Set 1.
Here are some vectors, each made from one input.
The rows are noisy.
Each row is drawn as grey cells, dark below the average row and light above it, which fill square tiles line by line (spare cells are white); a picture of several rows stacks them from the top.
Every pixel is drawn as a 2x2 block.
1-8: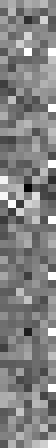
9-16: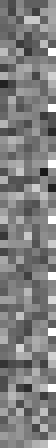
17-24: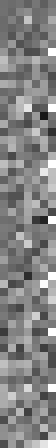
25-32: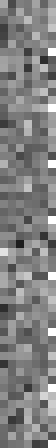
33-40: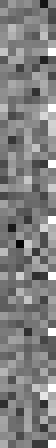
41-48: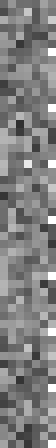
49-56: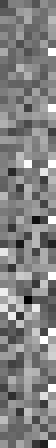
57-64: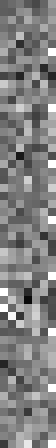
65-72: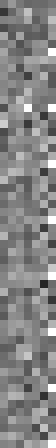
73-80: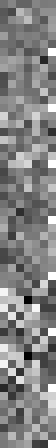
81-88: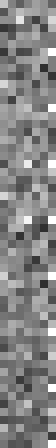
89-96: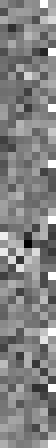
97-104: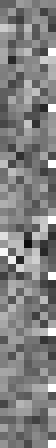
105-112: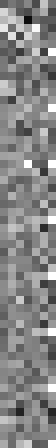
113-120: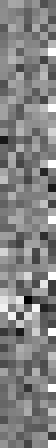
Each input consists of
either a fixed value, or three true/false values.
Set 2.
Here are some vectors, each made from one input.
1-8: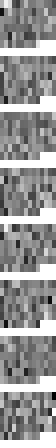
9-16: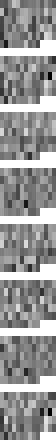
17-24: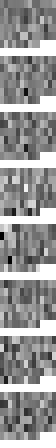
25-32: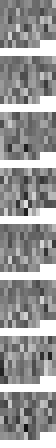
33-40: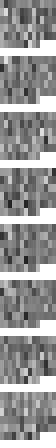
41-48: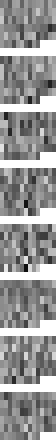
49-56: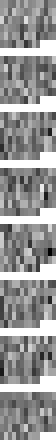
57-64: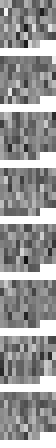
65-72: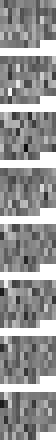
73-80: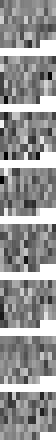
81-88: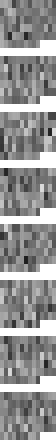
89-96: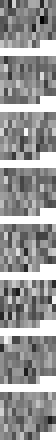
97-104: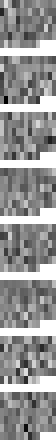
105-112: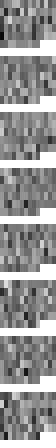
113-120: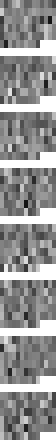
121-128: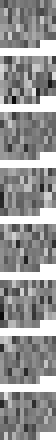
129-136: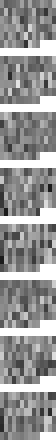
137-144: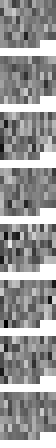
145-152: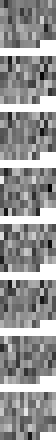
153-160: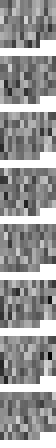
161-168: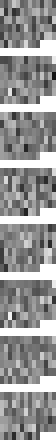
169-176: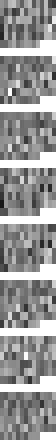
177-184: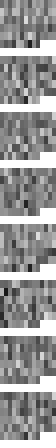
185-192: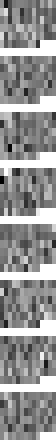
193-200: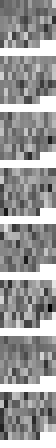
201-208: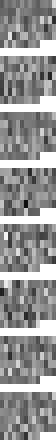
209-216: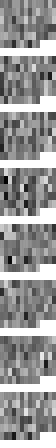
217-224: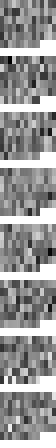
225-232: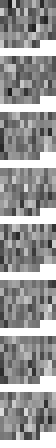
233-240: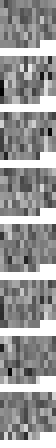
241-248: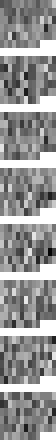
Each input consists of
one of 5 labels.
